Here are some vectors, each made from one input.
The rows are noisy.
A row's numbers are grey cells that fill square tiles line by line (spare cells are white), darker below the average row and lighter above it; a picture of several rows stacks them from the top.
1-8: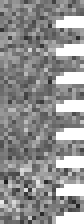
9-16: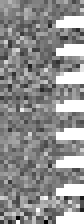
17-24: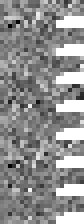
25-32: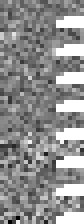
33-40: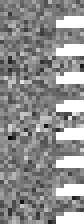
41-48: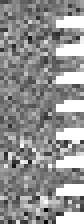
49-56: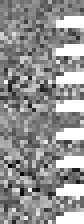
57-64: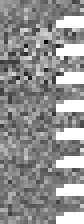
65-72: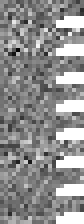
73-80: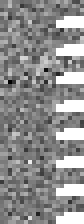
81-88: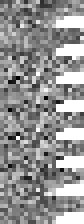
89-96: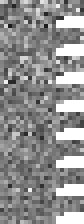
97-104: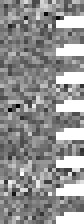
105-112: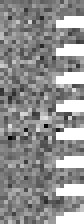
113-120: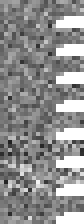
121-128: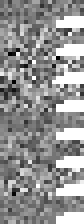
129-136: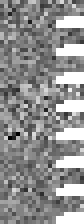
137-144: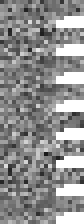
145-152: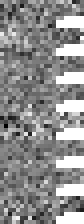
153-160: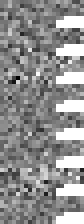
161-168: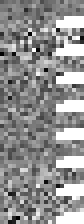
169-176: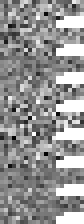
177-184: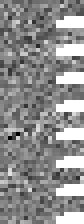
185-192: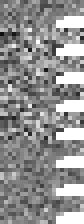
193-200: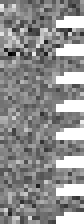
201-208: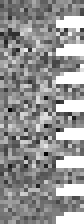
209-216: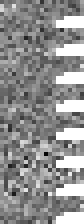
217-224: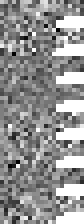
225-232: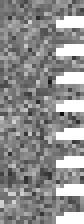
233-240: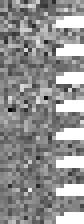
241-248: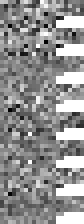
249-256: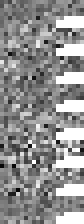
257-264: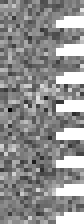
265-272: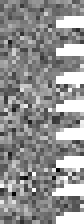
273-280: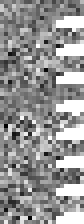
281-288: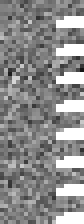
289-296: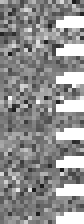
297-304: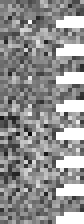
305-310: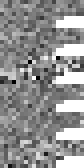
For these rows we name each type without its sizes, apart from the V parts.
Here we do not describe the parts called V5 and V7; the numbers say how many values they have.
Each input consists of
either a true/false value, a value of V5 and a value of V7, or a list of points on a line.
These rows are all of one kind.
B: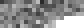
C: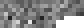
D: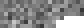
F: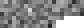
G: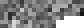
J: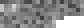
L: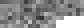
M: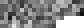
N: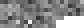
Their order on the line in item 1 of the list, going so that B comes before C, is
F, J, B, D, G, C, M, L, N.
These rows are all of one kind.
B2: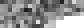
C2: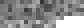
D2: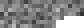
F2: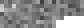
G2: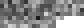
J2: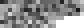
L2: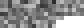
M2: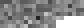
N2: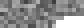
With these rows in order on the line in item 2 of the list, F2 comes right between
C2 and J2.
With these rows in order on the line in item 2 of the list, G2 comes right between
D2 and M2.
